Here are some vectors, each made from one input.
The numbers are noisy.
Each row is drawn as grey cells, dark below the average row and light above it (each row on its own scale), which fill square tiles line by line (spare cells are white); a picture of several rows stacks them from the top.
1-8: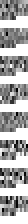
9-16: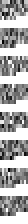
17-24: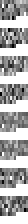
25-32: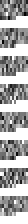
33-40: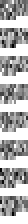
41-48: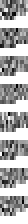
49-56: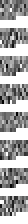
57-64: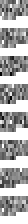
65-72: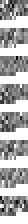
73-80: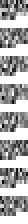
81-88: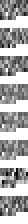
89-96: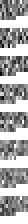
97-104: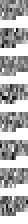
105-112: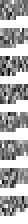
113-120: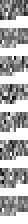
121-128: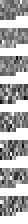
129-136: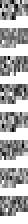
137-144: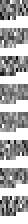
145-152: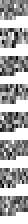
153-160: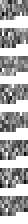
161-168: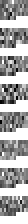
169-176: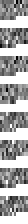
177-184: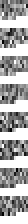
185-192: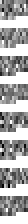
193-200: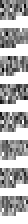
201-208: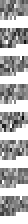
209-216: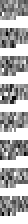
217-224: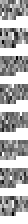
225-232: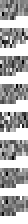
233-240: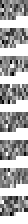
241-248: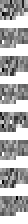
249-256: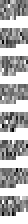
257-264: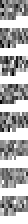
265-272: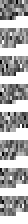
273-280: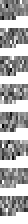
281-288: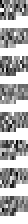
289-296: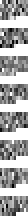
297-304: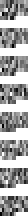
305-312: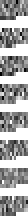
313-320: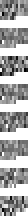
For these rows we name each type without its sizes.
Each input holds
a label, together with either a fixed value, or a node of a tree.
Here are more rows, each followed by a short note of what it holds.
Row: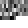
a label and a node of a tree
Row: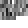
a label and a node of a tree
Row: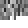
a label
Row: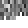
a label
